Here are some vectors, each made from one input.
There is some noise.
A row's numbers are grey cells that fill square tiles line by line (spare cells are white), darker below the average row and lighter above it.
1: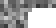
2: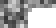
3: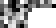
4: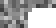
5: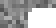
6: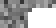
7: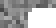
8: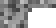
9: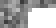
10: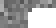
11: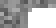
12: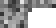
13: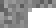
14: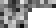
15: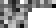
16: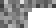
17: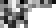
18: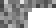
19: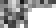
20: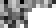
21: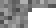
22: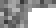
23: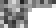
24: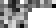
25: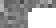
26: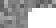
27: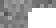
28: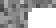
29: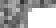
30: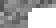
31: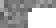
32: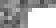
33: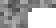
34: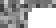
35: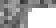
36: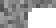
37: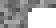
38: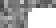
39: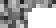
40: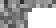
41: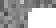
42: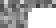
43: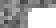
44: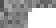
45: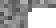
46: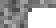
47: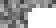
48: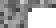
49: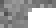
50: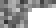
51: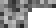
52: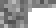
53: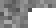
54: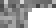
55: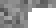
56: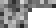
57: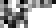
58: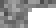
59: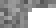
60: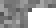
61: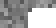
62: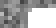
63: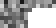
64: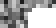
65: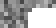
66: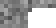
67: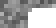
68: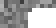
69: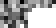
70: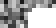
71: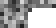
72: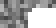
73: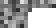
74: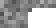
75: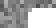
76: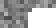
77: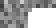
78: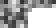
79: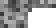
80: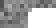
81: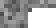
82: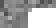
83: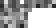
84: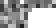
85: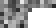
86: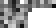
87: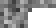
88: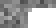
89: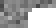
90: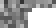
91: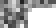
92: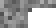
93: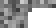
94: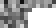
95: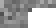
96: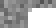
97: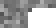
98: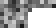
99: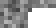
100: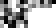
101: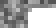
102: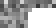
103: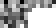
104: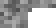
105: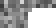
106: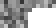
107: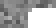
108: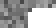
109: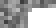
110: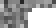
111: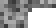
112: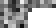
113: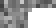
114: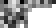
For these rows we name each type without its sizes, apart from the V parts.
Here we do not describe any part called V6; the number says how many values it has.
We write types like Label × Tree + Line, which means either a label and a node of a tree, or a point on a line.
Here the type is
Bool × (Line + V6).
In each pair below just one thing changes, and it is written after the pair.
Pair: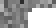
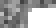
the true/false value
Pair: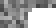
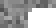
the place on the line
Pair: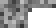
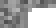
the true/false value
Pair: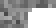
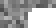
the place on the line
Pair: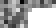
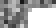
the place on the line
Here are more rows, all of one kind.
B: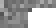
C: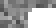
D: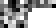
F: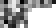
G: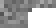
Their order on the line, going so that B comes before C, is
B, G, C, F, D.
